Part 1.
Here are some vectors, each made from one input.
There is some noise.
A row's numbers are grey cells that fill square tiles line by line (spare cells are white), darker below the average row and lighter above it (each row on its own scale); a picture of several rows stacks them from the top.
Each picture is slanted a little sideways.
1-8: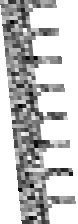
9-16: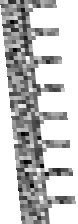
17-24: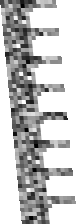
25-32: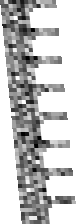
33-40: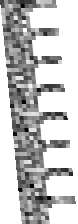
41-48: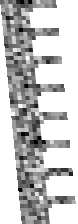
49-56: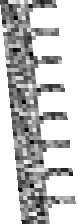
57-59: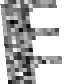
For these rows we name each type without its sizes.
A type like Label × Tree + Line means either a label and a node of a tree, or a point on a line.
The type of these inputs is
Line.
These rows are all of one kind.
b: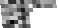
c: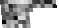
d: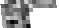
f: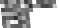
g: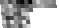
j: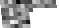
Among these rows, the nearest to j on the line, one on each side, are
f and g.
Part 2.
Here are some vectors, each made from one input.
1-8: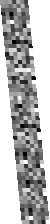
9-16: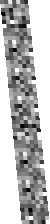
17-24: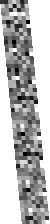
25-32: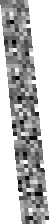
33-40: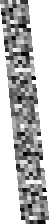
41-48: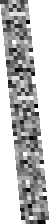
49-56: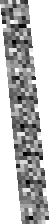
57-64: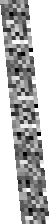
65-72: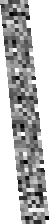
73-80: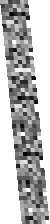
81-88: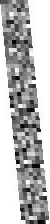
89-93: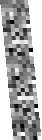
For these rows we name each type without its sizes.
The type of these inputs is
Line.
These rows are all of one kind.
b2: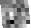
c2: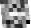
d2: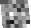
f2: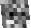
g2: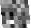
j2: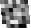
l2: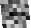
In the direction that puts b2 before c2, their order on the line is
b2, d2, c2, j2, g2, f2, l2.
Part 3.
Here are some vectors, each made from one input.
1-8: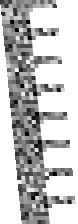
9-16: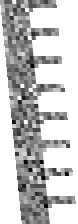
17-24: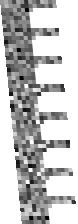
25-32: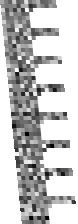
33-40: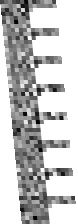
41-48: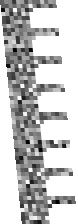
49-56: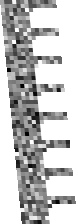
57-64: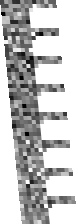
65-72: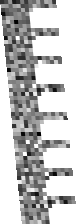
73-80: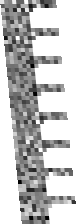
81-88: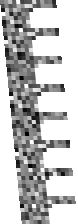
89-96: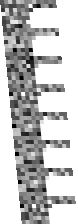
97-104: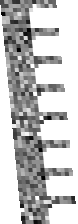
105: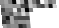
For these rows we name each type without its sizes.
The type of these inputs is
Line.
